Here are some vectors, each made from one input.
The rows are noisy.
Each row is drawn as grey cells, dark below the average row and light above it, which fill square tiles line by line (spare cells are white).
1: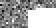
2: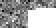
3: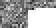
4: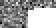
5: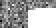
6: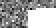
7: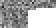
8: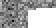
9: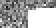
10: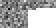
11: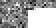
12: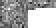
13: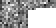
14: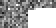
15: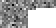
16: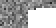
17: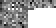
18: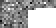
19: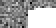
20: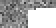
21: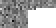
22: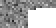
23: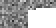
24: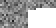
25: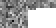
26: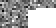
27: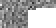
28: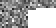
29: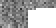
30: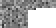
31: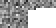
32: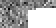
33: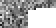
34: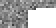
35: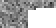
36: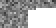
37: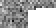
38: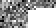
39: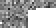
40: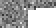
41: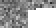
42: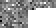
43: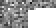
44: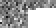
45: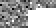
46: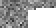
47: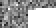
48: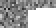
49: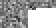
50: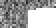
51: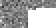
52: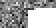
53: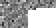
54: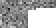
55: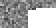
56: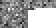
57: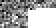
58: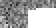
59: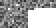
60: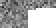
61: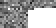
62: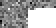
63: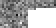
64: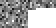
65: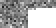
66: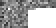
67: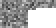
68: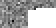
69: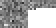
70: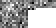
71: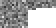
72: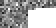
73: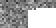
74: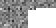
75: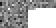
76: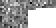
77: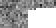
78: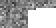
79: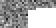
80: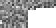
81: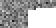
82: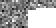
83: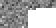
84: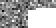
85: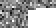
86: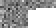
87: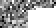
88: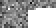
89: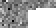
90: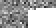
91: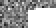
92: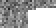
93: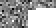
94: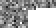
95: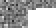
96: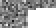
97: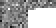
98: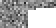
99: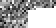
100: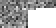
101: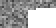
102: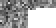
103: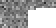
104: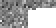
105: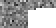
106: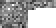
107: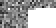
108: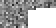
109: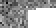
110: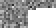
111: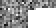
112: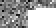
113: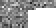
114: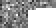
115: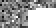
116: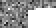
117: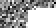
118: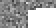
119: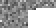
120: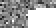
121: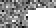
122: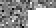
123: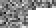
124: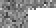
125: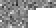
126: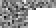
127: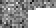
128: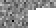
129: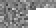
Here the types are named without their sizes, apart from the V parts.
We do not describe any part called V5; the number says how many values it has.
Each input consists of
a list of items, each a true/false value and a value of V5.
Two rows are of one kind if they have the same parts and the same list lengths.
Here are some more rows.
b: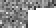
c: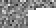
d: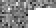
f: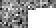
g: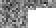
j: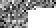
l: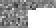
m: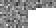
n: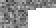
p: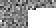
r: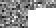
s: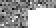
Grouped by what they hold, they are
b, c, g, l, m, n, p
d, f
j
r, s

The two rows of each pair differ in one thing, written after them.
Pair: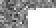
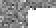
the true/false value in item 1 of the list
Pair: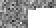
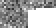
the true/false value in item 1 of the list
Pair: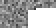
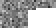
the value of V5 in item 1 of the list
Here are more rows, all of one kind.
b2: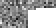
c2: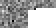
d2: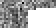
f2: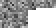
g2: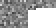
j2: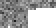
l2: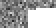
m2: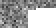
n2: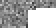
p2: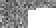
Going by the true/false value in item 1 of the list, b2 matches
d2, j2, m2 and p2.
